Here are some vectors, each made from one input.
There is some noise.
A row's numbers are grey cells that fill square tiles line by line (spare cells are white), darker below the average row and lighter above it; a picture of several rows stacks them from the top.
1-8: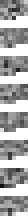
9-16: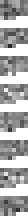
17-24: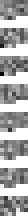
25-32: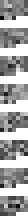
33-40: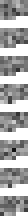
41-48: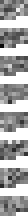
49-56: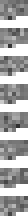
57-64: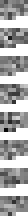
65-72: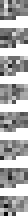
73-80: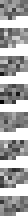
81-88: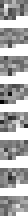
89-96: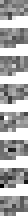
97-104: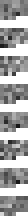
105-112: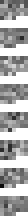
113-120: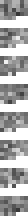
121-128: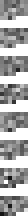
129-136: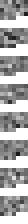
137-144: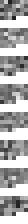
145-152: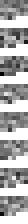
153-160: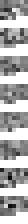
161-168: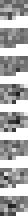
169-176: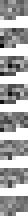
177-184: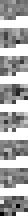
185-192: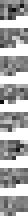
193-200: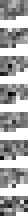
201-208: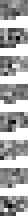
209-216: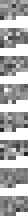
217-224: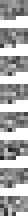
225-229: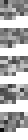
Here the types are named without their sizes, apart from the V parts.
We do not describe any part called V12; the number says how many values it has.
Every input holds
either a label and a value of V12, or a point on a line.
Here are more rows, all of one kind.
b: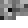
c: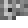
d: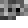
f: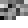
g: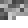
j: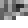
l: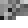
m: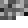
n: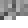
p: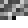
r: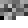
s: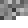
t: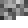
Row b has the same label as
l, n and r.
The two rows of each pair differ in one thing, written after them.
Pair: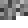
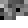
the label
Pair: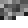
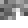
the label
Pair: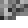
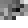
the label
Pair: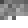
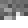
the value of V12
